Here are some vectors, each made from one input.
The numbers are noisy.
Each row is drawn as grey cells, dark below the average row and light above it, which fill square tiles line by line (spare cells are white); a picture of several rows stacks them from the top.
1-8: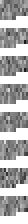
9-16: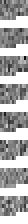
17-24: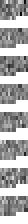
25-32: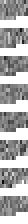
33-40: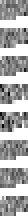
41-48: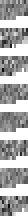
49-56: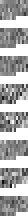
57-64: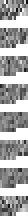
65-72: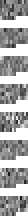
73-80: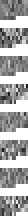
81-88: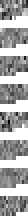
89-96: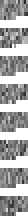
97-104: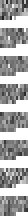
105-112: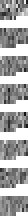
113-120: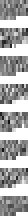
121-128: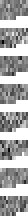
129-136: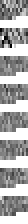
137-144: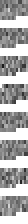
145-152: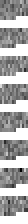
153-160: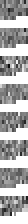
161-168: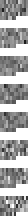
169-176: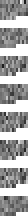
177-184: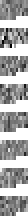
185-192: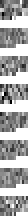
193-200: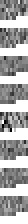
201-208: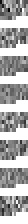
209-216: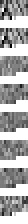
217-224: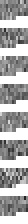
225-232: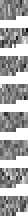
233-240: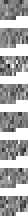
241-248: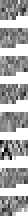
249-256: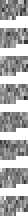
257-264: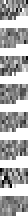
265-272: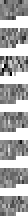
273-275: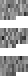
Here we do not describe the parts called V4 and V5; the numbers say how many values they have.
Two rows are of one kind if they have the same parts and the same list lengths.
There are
5 kinds of row.
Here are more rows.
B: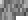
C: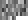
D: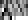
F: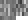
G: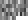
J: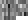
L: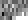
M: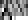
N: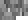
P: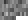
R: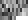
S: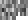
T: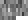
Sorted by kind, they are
B, F, N, T
C, G, S
D, M
J, P
L, R

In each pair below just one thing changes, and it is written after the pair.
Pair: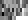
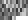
the value of V5
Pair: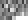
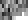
the value of V5
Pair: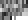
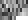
the value of V4
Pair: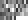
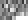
the value of V4
